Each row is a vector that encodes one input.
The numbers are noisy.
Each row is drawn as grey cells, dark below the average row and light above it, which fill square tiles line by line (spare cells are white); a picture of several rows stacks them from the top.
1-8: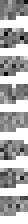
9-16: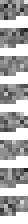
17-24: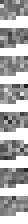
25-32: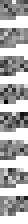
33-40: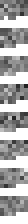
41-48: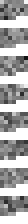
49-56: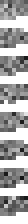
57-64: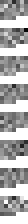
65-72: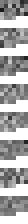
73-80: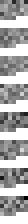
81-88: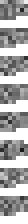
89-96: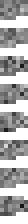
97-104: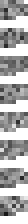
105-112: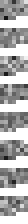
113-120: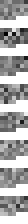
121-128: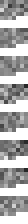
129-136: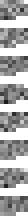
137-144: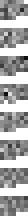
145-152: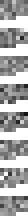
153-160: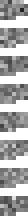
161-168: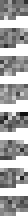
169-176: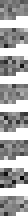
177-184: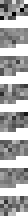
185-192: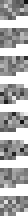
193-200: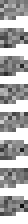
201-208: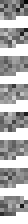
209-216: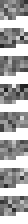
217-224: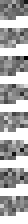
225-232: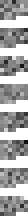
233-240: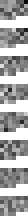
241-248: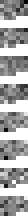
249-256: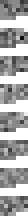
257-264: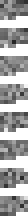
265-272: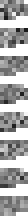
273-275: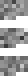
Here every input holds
one of 7 labels, together with a list of up to two points on a 4-point line.
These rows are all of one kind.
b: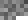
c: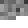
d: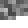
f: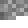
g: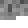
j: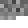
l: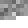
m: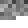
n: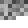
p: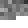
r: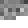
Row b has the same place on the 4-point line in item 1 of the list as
m and p.
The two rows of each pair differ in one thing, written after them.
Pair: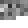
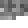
the label
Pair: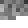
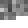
the label
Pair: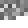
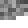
the place on the 4-point line in item 2 of the list
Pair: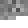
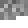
the place on the 4-point line in item 1 of the list
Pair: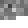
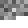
the place on the 4-point line in item 1 of the list
